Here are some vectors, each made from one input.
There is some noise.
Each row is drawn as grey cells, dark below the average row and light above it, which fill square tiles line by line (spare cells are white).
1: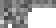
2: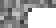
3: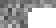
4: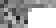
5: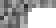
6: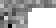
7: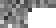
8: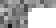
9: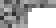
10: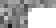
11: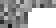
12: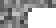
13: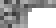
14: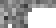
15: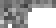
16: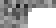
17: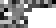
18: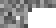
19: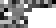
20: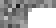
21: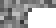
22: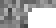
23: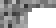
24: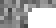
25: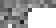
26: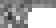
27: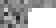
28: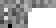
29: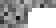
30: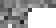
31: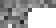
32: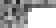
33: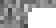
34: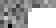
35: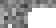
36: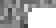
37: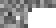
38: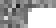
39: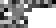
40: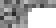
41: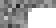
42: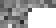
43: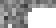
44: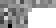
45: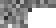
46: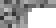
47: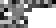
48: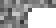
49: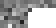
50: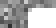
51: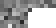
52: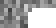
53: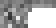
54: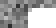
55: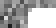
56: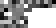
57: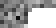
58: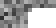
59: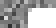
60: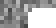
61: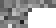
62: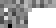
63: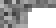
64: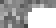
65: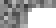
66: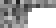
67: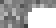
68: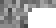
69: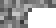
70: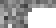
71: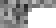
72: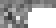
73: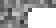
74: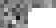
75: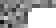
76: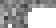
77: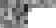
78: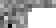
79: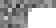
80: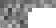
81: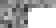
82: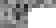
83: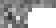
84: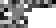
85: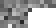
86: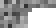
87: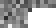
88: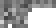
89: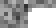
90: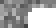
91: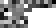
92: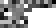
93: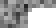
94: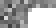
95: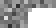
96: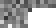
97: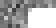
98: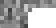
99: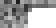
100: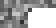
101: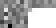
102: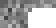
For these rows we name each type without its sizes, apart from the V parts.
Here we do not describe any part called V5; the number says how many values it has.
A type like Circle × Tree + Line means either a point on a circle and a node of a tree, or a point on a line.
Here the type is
List(Bool × V5).
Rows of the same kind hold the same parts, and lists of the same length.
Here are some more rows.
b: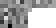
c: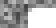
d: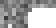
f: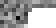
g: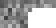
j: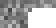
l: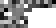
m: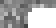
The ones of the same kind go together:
b, c, f
d, g, j, m
l

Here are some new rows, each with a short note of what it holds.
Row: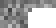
a list of one item
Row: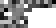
the empty list
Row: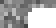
a list of one item
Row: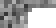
a list of two items
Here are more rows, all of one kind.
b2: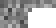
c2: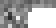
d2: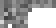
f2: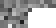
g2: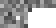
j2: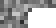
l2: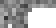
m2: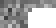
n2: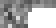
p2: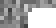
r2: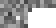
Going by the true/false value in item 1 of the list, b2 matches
d2, f2, l2 and m2.
